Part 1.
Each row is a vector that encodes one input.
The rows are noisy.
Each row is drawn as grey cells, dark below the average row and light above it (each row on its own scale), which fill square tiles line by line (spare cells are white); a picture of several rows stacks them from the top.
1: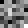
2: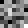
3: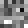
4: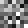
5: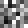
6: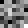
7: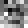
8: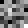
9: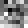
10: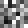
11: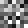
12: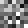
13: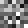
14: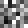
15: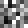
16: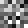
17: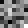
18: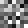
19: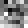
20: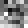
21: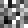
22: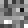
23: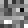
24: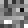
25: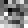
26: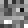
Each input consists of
one of 5 labels.
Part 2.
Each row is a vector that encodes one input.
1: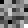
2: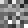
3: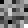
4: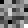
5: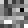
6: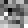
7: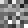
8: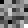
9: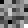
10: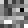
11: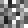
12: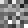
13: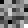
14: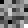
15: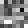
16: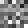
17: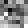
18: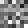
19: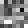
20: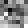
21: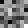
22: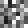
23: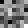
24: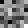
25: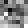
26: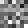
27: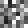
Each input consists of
one of 5 labels.
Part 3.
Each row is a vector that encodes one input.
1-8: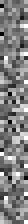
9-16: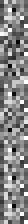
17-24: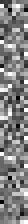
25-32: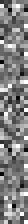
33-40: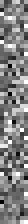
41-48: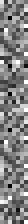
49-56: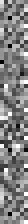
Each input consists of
a point on an 8-point circle.
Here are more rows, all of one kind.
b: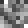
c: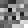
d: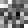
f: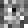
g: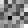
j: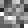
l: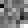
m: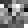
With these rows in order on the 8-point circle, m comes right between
c and j.
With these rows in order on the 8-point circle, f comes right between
b and j.
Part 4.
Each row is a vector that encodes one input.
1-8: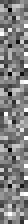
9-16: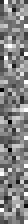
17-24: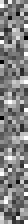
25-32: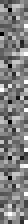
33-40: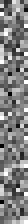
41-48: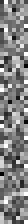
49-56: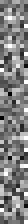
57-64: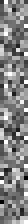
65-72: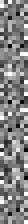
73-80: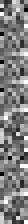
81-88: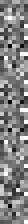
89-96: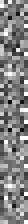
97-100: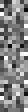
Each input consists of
a point on an 8-point circle.
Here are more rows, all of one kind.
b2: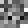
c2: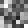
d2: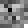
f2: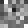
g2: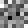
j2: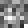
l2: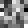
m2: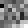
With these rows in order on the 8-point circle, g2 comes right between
b2 and c2.
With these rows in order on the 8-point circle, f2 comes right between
c2 and j2.
